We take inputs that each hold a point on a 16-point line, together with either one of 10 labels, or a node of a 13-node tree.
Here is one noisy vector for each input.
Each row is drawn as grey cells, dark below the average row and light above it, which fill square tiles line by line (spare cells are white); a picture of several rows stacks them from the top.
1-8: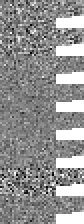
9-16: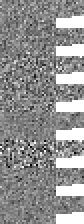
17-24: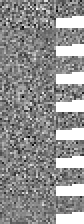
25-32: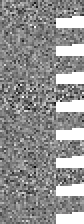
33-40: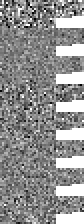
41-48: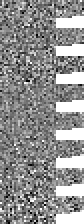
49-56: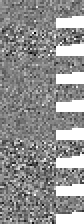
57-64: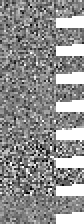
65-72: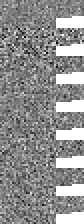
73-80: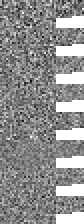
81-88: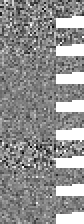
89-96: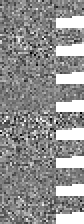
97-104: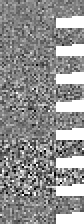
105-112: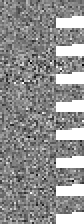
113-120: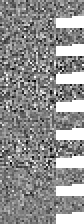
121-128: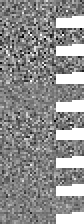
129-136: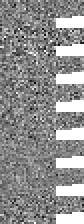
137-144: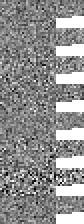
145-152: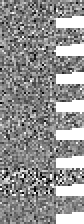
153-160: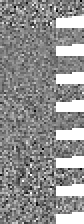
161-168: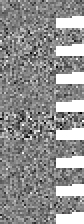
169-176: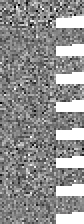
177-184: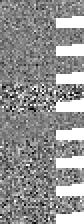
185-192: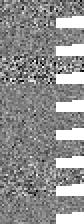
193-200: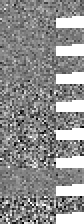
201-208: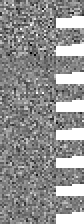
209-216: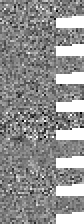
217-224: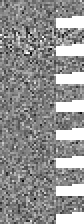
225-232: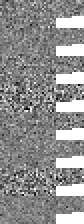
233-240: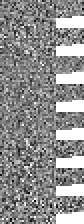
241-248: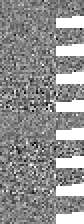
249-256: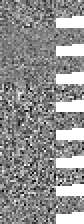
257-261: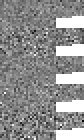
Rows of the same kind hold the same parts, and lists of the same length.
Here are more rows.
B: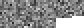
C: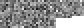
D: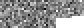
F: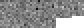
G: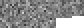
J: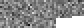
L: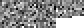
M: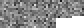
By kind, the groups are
B, G, L, M
C, D, F, J

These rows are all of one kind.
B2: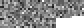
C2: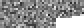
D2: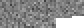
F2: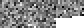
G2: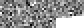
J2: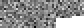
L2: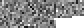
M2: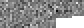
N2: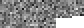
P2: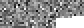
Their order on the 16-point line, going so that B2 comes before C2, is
M2, P2, G2, B2, D2, C2, L2, N2, J2, F2.
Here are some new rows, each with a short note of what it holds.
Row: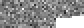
a point on a 16-point line and a node of a 13-node tree
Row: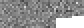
one of 10 labels and a point on a 16-point line
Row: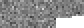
a point on a 16-point line and a node of a 13-node tree
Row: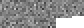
one of 10 labels and a point on a 16-point line
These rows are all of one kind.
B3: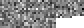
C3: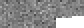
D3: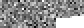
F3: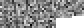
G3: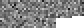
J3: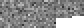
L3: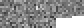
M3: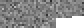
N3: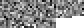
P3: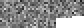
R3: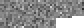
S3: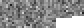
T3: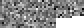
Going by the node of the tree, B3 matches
D3 and R3.
